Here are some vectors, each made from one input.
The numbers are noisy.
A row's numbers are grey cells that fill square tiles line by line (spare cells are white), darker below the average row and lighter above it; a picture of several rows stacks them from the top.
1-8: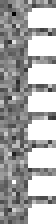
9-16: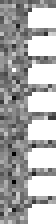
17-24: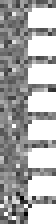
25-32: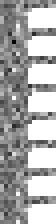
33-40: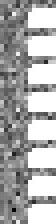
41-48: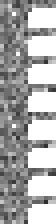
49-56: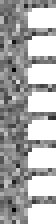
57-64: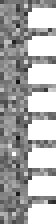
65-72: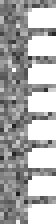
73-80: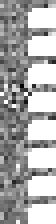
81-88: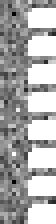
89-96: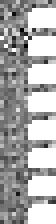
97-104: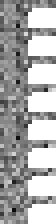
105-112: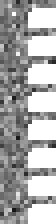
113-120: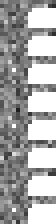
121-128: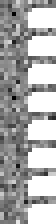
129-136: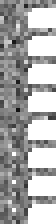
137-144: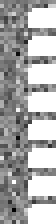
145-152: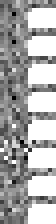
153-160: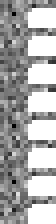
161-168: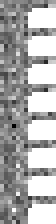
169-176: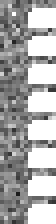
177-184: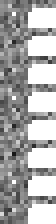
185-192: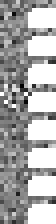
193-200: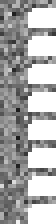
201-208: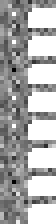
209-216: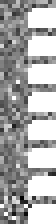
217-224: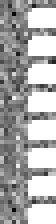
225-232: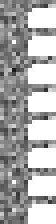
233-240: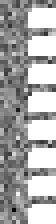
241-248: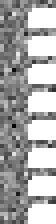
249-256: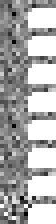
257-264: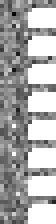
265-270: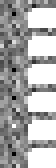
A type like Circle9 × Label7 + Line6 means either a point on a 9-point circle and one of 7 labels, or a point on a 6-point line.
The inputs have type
Bool × Bool × Bool + Unit.
